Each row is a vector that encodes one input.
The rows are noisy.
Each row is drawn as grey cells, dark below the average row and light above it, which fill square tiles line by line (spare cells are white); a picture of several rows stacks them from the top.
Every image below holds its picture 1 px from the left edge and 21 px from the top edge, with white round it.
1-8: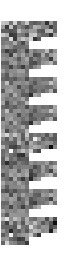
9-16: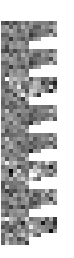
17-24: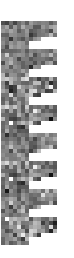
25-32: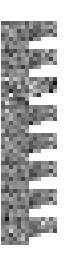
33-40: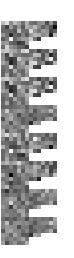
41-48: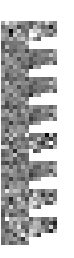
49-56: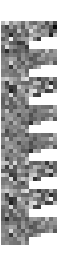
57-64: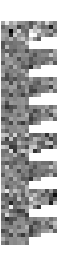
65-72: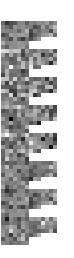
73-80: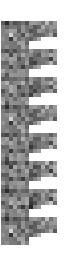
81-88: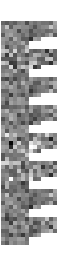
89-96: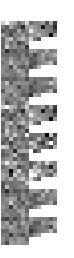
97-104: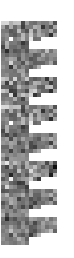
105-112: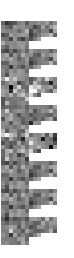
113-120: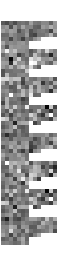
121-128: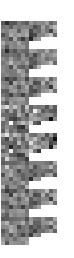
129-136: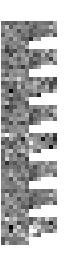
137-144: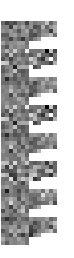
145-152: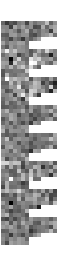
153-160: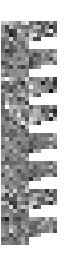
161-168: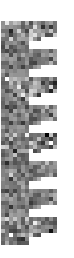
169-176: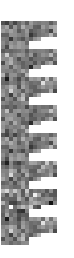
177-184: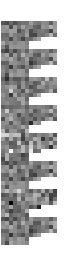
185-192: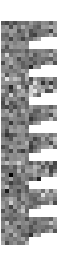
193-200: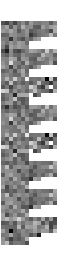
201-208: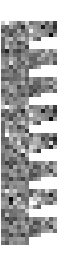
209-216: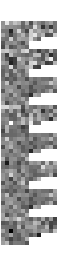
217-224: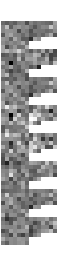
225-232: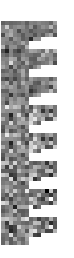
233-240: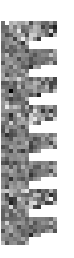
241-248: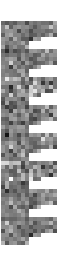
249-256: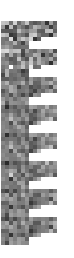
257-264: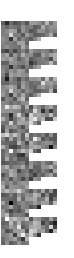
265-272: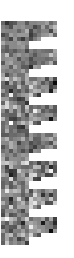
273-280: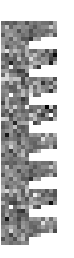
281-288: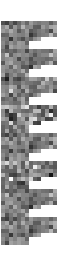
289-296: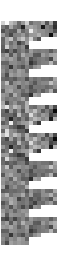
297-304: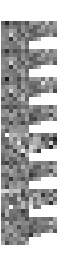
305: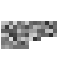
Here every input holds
either a point on a 12-point line, or a node of an 11-node tree.
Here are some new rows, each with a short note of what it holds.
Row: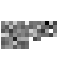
a node of an 11-node tree
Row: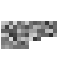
a node of an 11-node tree
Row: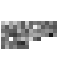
a node of an 11-node tree
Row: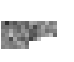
a point on a 12-point line
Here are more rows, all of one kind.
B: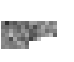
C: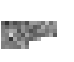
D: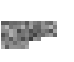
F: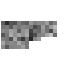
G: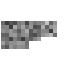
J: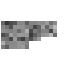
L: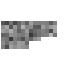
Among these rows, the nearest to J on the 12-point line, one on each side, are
F and G.
